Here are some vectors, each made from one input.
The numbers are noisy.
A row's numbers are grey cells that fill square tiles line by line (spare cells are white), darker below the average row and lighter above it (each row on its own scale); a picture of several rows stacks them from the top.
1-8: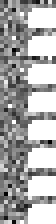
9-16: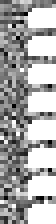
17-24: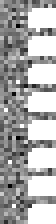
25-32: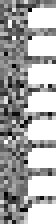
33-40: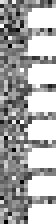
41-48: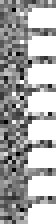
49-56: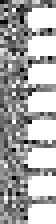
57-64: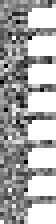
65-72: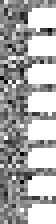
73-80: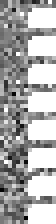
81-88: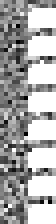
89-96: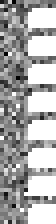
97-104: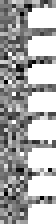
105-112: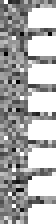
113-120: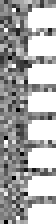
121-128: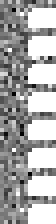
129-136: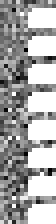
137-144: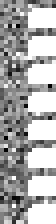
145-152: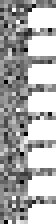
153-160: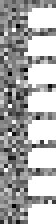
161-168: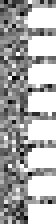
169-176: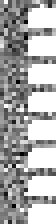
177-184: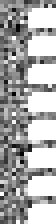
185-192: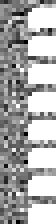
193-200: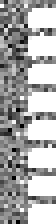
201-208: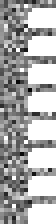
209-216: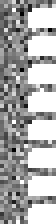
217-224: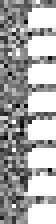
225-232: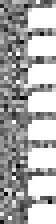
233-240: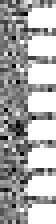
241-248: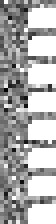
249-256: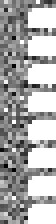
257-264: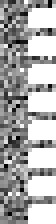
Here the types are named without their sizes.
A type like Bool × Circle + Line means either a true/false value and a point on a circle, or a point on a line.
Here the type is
Bool × Bool × Bool × Tree + Line.
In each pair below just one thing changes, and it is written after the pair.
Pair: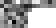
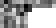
one of the three true/false values
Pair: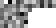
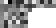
one of the three true/false values
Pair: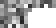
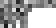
the node of the tree
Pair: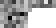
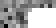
the node of the tree
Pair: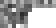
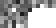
one of the three true/false values
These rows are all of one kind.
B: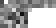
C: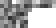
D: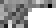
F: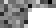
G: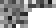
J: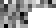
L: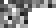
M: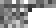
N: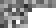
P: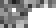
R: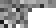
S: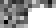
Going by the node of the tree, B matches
L and P.
